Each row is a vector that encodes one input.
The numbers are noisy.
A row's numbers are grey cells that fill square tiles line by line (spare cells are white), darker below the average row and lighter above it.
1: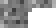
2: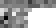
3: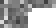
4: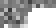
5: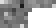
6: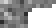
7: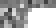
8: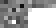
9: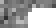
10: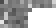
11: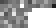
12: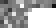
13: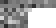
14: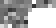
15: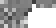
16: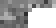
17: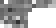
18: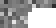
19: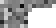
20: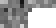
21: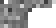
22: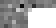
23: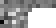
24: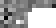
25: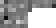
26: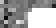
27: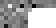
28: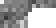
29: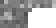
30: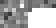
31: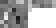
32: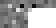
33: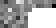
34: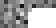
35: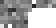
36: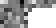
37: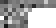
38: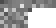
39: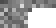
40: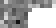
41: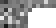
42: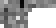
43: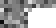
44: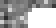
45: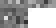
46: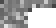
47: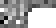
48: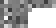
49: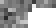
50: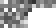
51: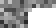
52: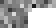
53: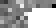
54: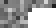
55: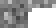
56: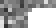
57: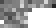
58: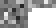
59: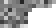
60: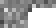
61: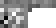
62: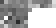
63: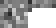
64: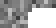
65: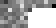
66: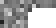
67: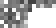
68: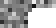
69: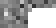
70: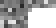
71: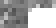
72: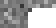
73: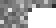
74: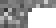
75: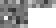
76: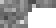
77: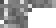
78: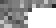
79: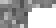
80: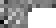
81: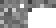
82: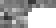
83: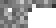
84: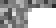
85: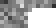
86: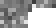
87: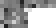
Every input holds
a point on a 6-point line, together with either a point on a 5-point line, or a point on a 6-point line.
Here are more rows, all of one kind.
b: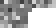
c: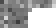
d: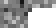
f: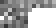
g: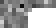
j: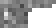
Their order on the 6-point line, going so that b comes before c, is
b, c, f, j, d, g.
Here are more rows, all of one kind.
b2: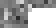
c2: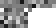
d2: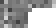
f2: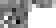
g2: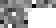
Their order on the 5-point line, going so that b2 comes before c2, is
b2, d2, f2, c2, g2.
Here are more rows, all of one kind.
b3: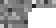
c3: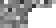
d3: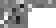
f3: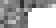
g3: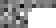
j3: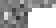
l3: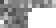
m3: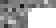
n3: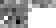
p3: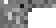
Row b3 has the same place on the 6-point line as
c3, l3 and n3.
